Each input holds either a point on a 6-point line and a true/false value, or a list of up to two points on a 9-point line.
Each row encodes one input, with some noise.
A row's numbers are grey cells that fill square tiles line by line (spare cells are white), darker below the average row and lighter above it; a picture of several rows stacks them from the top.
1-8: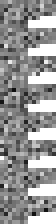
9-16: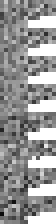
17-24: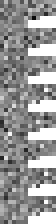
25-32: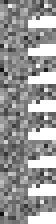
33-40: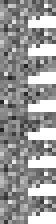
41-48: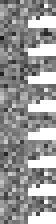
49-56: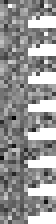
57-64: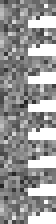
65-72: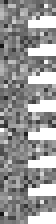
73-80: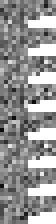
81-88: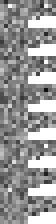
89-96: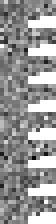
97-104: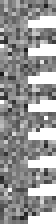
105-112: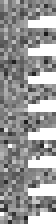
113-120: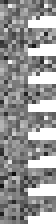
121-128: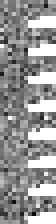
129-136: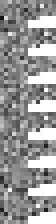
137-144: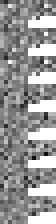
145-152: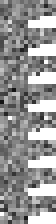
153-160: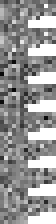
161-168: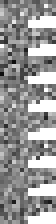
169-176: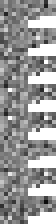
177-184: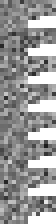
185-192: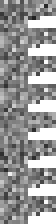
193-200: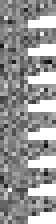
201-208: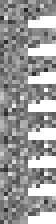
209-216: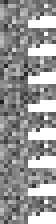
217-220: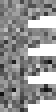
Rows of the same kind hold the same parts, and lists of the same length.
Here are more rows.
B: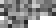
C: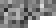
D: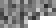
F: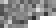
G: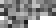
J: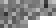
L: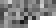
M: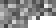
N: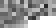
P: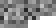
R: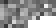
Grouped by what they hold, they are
B, G
C, L, P
D, F, J, N
M, R

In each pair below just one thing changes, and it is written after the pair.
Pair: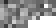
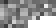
the place on the 6-point line
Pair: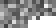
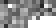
the place on the 6-point line
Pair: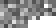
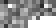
the place on the 6-point line
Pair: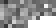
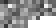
the true/false value
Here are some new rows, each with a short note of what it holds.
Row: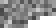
a list of two items
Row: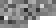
a list of one item
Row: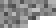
a list of two items
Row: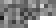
a list of one item
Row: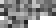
the empty list
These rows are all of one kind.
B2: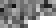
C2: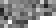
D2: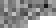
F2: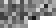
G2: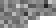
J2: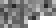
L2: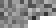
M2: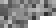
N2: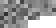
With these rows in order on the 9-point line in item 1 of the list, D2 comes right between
G2 and N2.
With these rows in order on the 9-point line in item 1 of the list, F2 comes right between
J2 and N2.
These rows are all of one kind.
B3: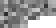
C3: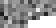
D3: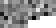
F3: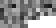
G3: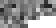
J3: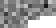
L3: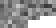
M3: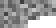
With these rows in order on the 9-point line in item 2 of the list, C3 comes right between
D3 and F3.
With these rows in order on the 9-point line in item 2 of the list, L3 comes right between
F3 and J3.
